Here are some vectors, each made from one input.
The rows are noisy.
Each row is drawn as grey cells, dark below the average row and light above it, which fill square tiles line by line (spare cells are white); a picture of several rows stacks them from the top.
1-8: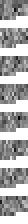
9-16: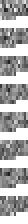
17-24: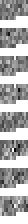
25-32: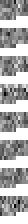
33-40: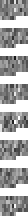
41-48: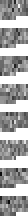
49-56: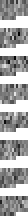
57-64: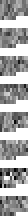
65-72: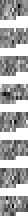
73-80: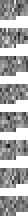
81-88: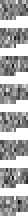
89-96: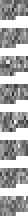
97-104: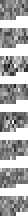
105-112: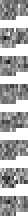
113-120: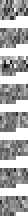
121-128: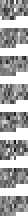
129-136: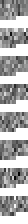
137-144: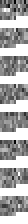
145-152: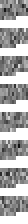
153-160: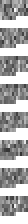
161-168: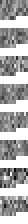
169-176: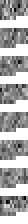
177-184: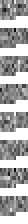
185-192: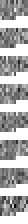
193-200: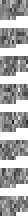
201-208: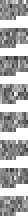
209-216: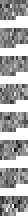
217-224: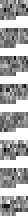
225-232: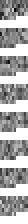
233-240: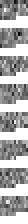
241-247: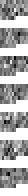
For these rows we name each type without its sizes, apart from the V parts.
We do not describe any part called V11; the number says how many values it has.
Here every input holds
a point on a line, together with either a point on a line, or a value of V11.
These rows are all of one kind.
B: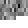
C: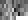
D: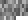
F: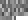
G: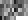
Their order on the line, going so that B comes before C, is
B, G, C, D, F.
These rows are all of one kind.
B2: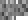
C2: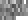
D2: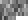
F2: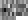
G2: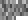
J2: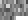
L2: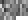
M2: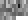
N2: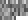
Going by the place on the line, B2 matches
G2 and N2.
